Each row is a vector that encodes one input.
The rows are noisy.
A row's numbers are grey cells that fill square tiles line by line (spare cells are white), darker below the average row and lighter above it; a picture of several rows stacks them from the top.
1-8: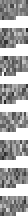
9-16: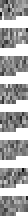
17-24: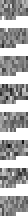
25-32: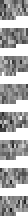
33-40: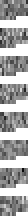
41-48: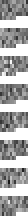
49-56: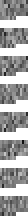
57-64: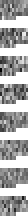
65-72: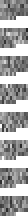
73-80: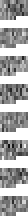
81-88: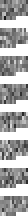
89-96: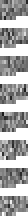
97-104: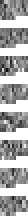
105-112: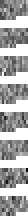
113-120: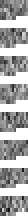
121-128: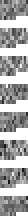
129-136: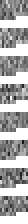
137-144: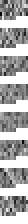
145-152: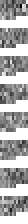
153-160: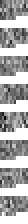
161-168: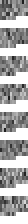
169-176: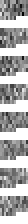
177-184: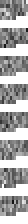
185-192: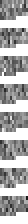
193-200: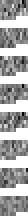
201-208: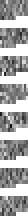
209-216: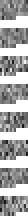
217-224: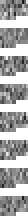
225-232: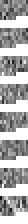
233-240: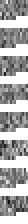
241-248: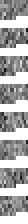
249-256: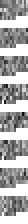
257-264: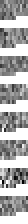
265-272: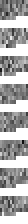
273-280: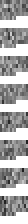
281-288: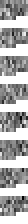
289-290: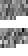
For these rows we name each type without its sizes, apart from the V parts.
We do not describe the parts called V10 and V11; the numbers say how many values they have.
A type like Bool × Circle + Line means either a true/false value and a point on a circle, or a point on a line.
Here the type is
(Label × Label × V11 + Tree) × V10.
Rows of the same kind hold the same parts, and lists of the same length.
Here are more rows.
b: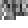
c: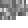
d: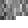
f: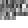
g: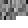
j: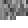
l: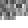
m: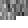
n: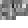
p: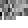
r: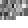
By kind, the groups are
b, c, f, l, n, p, r
d, g, j, m

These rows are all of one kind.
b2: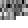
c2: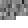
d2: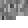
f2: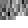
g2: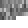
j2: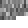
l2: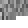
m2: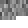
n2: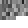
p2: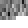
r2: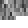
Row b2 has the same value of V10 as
c2, f2, n2 and p2.
